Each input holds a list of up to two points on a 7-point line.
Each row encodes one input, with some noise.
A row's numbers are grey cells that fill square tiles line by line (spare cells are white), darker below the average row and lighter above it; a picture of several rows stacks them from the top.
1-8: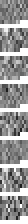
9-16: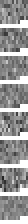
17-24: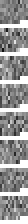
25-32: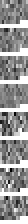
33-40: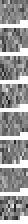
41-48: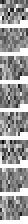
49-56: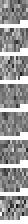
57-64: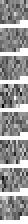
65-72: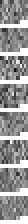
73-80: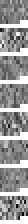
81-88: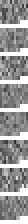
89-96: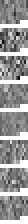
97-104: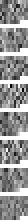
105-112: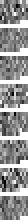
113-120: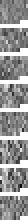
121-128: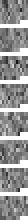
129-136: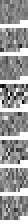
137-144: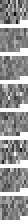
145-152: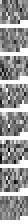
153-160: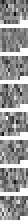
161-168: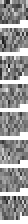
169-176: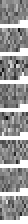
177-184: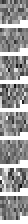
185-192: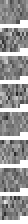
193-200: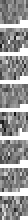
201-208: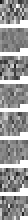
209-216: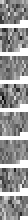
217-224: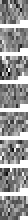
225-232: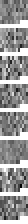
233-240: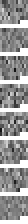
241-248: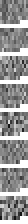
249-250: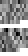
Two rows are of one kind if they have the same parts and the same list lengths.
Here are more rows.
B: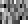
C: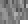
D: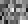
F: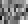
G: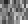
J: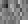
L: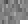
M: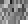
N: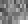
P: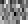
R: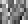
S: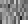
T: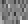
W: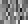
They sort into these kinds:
B, D, P, R, T
C, G, J, L, M, N, S, W
F

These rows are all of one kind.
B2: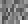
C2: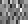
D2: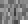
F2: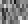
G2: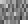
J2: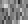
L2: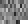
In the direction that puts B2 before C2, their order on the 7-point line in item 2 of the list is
G2, B2, L2, F2, C2, J2, D2.
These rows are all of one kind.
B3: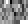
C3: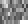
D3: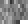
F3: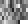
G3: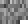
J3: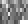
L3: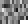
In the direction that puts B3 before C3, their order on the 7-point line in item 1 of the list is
B3, D3, F3, J3, G3, C3, L3.
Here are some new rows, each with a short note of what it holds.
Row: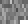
a list of one item
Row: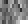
a list of one item
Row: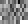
a list of two items
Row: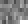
a list of one item
